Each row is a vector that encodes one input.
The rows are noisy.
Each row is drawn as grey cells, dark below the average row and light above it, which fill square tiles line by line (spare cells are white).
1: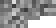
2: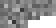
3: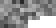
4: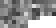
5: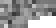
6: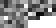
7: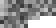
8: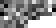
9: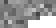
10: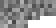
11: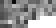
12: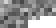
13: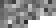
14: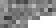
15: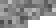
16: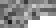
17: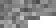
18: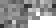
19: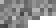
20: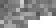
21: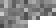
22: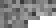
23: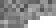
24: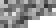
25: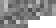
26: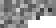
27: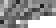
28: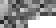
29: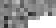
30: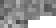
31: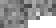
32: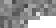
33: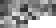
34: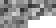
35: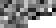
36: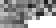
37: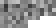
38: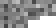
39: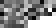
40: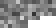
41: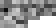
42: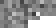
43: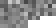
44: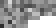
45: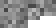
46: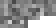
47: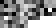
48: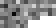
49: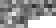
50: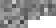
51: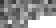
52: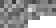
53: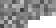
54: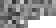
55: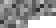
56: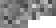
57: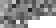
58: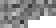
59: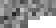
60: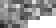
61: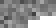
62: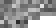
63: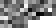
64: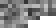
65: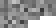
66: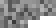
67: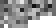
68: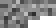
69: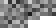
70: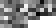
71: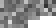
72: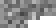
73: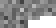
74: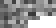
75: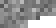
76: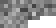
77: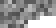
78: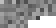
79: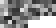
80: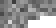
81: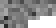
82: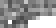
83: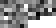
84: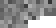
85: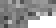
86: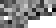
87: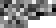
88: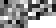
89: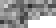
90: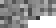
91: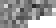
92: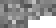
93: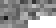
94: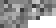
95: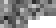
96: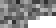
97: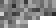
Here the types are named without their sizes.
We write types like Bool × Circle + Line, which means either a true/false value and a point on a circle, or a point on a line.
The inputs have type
(Bool × Bool × Bool + Unit) × Tree + Line.
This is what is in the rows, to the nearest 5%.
About 10% of them hold a point on a line. The rest hold a node of a tree, together with either a fixed value, or three true/false values.
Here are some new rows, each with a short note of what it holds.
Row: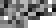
a point on a line
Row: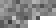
a node of a tree
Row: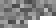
a node of a tree
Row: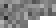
a node of a tree and three true/false values
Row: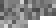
a node of a tree
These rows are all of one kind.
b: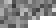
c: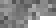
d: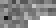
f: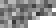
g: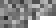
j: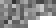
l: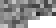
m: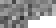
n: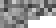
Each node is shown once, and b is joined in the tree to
g.
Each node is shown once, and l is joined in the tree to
f.
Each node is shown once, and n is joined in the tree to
c and f.
